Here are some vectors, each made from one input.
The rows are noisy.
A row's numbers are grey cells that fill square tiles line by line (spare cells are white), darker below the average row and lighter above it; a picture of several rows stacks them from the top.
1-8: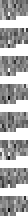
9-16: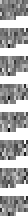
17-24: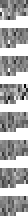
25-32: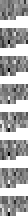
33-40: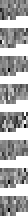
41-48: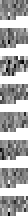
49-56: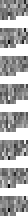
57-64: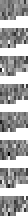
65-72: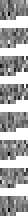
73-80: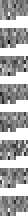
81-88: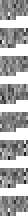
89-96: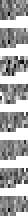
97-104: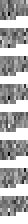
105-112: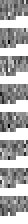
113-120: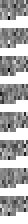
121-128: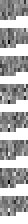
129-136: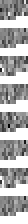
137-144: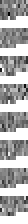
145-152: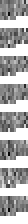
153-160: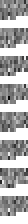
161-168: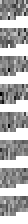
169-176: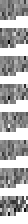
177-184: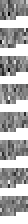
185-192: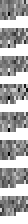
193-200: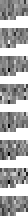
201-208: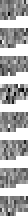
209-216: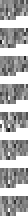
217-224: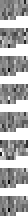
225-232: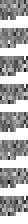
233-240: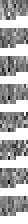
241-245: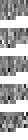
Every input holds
a list of up to two points on a 6-point line.
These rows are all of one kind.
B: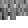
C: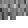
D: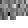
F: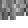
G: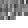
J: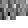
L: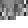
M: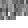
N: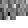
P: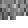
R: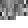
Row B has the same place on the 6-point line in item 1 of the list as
C, F and P.
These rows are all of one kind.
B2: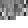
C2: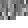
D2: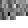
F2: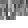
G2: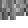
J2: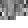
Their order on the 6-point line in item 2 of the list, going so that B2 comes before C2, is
B2, J2, C2, F2, D2, G2.
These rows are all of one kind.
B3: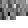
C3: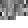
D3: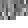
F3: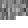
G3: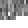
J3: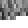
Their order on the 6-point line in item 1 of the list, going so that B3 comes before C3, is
B3, J3, F3, G3, D3, C3.
